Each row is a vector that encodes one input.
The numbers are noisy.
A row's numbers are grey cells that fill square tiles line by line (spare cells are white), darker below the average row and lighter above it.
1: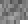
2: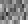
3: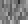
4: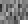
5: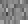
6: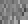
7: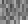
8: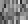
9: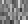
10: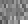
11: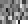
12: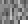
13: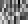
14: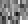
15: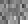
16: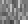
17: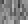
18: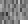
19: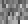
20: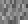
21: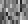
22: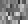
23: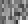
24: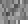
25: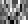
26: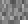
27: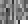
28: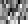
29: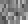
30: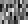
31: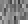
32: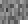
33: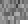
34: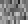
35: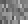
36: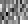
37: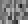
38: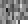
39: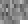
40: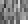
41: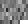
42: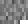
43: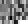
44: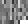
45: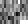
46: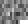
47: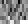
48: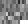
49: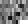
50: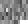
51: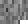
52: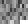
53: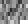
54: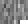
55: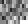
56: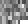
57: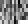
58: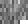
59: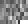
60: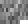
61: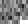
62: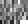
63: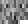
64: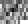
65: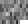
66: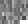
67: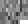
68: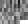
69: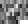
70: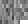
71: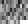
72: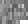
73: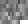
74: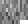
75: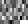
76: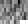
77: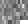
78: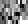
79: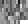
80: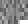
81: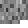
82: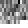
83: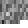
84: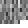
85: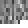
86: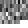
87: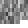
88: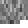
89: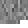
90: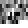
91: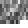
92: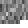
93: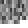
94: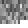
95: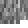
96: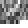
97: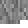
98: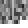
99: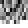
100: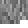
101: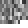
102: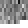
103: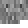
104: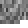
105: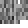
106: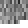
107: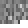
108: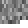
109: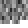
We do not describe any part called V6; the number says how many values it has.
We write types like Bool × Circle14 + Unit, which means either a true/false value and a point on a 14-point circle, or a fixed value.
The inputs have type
Bool × (Tree7 + V6).
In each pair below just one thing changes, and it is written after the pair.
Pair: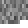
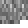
the value of V6
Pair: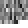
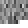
the true/false value
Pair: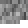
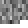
the value of V6
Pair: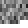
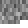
the true/false value
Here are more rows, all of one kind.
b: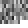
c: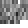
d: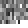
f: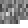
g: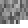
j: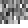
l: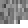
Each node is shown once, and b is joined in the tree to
d and j.
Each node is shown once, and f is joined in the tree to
c and j.
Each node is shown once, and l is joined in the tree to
g.
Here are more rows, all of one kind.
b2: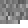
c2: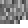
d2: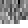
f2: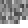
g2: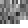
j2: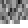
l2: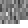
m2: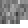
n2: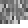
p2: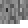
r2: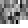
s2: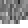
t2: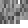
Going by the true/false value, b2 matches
c2, g2, j2 and m2.
